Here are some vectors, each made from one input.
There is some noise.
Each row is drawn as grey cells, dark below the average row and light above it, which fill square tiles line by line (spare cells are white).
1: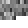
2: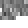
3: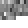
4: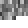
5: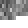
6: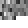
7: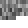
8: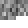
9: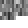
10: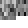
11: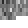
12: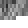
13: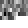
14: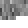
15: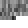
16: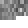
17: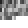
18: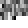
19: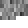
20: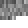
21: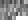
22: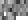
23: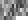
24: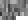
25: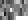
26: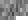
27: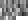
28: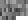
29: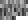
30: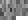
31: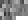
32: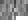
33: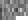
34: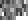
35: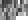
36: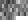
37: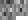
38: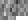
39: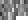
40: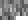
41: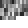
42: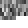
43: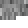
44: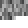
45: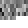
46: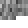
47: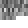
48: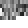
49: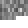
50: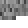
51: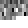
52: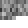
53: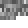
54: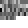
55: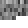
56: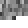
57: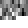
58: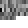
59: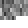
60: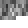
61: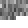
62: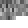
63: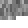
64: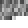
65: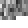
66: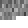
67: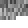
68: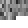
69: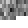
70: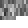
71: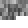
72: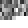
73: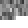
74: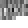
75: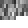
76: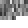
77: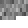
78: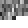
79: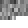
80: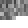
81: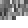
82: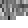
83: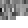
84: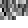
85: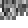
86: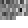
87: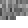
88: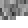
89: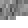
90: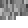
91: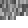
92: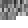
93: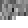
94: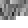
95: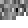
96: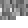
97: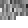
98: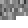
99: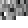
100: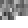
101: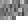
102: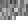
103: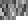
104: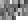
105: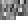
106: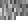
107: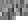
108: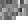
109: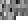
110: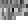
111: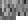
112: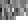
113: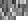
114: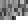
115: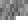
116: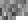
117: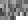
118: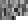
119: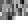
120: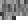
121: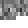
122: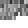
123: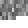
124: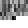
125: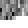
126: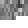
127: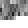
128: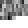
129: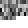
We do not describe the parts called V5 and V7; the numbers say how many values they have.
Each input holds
either a point on a 4-point line, a value of V5 and a value of V7, or three true/false values.
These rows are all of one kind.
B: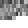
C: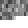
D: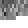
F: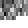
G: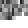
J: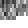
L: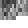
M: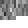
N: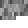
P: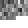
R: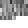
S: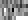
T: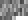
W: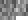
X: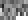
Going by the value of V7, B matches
F, L, P and X.
